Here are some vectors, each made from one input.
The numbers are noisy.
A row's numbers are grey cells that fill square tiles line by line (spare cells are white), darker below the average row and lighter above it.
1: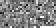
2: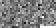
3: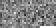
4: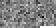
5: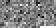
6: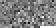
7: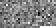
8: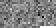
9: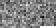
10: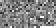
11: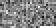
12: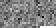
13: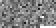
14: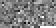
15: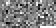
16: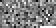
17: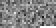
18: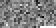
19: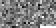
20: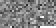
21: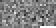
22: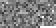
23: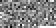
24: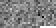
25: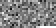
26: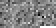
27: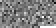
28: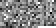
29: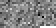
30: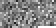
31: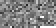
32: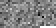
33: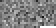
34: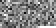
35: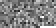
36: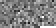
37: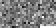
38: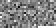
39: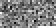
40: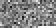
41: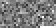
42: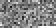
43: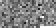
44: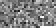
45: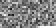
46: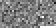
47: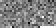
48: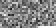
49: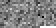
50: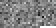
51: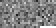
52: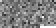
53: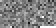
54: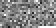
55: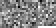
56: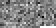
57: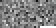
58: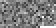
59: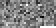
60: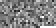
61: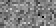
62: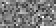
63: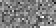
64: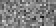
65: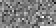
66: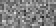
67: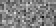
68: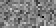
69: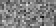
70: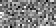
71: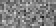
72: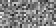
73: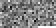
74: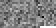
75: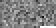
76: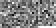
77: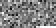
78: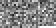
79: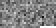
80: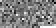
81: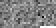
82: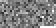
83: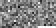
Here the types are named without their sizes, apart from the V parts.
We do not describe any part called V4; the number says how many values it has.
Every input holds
either a label, or a point on a line, or two values of V4.
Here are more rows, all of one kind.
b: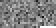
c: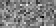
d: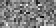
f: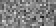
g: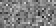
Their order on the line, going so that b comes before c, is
g, b, d, c, f.
